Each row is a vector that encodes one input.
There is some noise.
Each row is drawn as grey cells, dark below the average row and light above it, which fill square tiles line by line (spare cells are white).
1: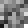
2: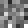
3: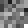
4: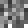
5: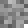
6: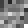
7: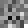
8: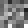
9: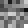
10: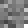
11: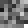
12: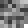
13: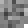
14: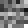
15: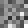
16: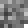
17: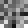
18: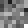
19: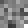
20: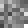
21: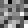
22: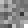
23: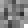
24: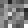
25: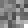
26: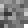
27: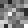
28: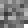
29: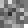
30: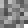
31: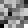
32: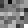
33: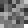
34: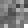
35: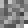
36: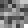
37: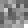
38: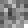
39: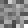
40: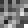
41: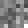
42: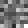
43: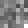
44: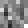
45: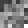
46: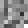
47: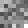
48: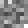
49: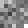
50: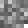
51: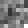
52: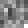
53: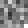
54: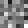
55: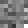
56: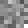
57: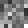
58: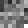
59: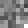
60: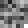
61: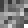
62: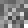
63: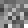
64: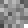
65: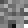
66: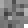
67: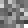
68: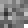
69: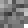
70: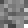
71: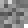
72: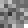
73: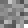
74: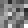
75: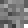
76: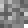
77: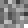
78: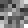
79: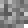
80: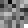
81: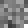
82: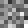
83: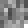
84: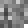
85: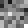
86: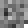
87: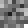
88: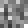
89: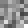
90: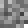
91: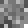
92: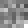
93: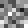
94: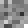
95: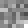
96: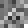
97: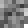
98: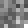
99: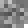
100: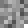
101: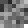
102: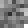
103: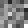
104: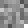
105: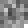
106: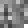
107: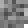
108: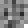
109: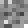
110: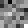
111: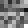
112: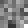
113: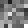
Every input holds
either a node of an 11-node tree, or three true/false values.
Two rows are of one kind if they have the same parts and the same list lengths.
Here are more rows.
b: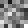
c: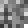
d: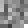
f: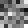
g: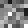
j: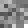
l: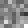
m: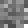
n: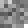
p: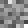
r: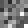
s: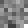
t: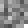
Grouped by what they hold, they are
b, f, g, r
c, d, j, l, m, n, p, s, t

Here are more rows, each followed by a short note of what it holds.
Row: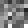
a node of an 11-node tree
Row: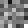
a node of an 11-node tree
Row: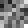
a node of an 11-node tree
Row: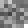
three true/false values
